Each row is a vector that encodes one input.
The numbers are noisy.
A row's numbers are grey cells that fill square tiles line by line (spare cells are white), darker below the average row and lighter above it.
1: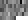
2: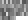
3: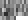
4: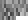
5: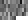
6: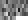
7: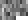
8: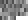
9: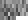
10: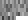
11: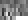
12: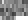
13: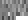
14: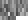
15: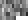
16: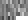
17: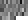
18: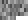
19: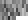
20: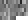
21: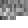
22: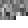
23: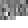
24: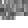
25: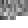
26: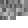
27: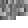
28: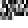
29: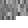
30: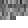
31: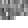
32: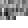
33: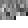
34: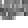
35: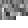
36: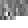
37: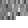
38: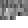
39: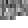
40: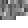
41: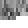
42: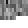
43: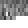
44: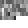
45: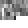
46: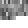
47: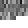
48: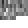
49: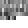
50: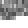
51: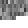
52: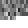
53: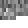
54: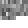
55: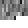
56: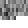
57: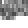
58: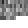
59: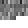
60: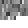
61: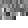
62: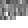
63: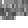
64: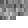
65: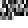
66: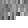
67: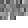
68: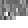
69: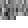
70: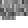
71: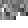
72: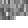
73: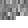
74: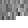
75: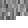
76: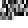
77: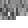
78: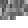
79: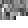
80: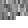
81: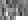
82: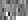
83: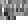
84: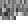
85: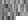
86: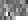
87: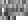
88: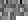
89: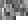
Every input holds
a list of up to two points on a 7-point line.
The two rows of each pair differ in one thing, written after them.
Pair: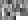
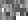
the place on the 7-point line in item 2 of the list
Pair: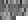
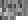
the place on the 7-point line in item 1 of the list
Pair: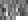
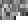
the place on the 7-point line in item 1 of the list
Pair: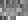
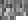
the place on the 7-point line in item 2 of the list
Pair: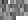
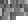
the place on the 7-point line in item 2 of the list
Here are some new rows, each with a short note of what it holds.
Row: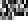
the empty list
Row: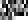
the empty list
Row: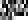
the empty list
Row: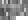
a list of one item
